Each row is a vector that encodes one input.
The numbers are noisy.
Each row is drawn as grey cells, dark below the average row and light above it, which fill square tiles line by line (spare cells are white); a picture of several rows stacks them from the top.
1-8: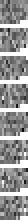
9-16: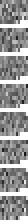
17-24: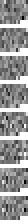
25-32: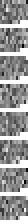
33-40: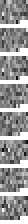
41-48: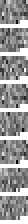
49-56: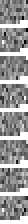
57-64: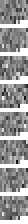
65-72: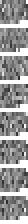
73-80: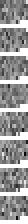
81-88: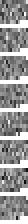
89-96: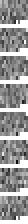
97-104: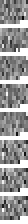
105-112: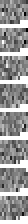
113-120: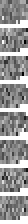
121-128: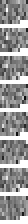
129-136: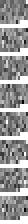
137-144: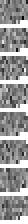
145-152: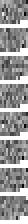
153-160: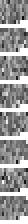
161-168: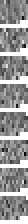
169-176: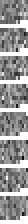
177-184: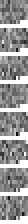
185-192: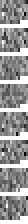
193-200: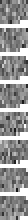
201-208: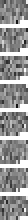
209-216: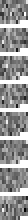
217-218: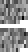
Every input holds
a node of a 15-node tree, together with either a point on a 10-point circle, or a fixed value.
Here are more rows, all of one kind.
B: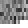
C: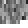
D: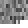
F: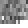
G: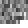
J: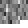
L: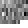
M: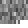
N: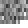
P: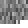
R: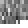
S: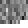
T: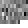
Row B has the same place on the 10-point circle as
D, L, M and P.
